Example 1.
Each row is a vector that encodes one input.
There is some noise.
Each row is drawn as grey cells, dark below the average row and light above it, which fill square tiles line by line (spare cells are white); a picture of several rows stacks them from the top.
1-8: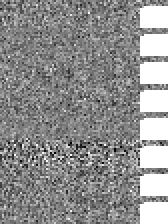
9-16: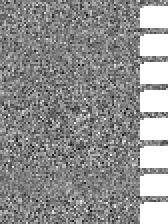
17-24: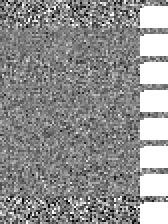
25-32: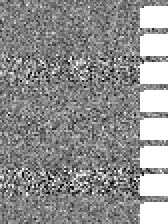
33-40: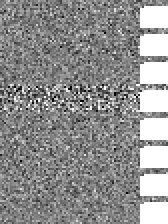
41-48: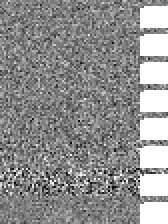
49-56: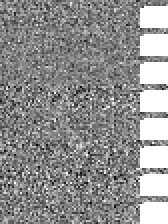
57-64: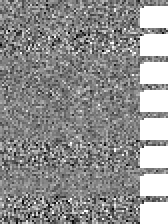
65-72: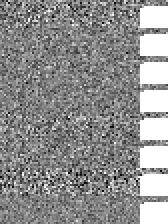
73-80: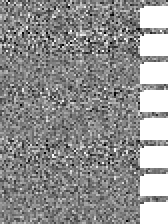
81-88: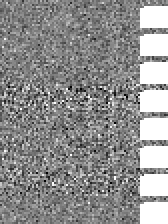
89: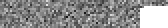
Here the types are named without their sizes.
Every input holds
a point on a line, together with either a fixed value, or a node of a tree.
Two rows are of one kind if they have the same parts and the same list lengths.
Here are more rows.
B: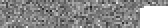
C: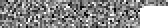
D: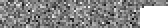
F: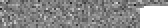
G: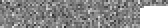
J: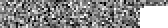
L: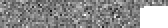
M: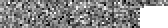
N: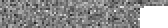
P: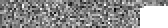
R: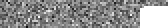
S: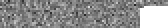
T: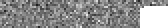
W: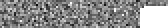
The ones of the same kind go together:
B, C, D, F, G, J, L, M, P, S
N, R, T, W

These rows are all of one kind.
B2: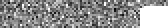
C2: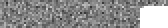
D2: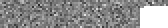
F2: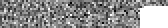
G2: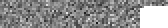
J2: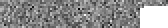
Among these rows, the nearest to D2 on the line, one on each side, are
B2 and C2.
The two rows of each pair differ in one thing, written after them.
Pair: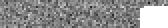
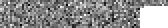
the node of the tree
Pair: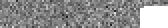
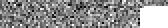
the node of the tree
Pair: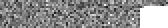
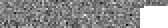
the node of the tree
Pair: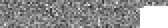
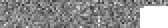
the node of the tree
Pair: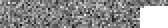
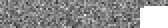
the node of the tree
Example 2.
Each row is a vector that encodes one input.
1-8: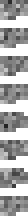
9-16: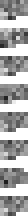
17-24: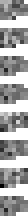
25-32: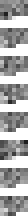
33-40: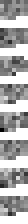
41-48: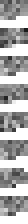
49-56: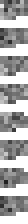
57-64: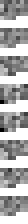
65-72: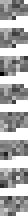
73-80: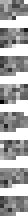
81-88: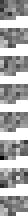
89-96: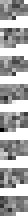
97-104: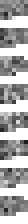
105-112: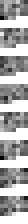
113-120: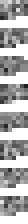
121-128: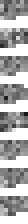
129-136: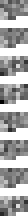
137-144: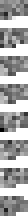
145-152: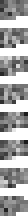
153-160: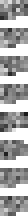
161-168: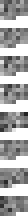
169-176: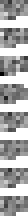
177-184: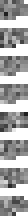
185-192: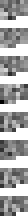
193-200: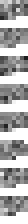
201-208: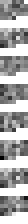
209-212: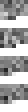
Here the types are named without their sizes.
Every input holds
either a point on a line, or three true/false values.
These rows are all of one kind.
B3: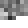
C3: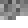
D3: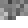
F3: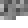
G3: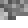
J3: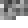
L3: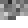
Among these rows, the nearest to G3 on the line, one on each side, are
B3 and D3.
